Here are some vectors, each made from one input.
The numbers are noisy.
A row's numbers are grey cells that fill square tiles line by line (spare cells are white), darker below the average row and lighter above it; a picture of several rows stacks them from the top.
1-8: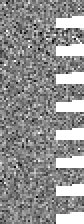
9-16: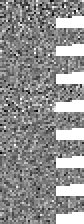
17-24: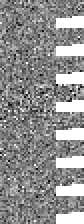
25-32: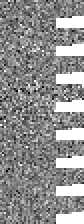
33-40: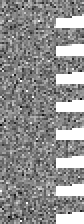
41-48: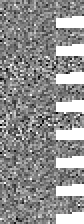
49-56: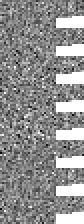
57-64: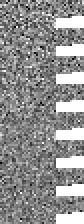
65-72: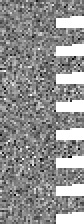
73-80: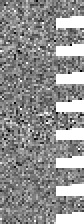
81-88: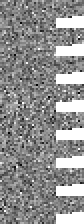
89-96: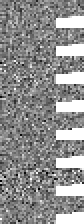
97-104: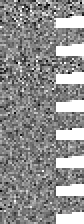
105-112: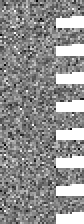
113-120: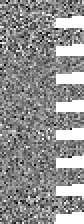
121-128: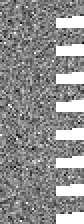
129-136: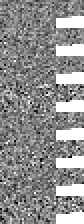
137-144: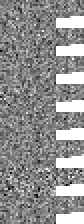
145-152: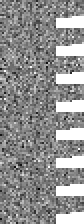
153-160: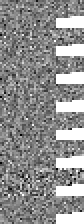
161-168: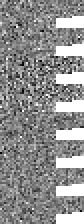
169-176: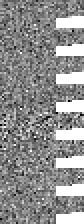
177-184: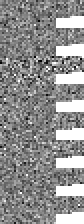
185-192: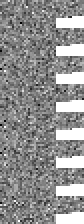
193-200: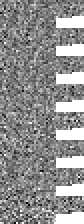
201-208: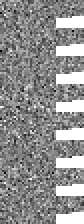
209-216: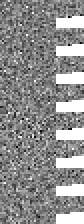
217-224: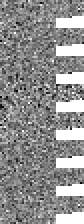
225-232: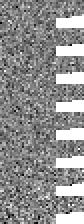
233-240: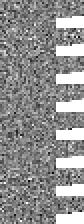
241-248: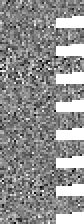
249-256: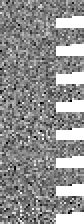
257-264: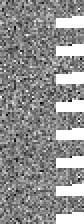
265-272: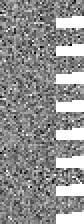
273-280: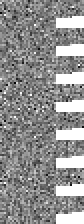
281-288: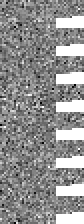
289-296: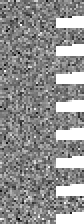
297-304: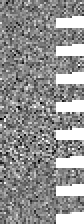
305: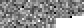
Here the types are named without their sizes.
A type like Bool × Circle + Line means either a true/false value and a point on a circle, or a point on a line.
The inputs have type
((Bool × Bool × Bool × Bool + Line) × Line + Circle) × Label.
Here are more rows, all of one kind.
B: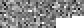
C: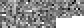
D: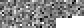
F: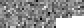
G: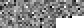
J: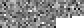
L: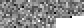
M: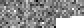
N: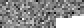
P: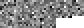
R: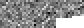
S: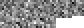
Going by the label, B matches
C and J.
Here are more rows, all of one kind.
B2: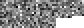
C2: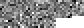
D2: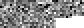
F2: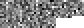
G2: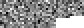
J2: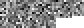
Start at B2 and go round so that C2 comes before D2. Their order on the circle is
B2, G2, C2, D2, J2, F2.
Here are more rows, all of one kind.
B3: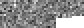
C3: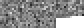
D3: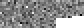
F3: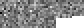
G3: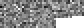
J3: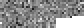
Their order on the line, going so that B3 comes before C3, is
B3, C3, D3, G3, J3, F3.
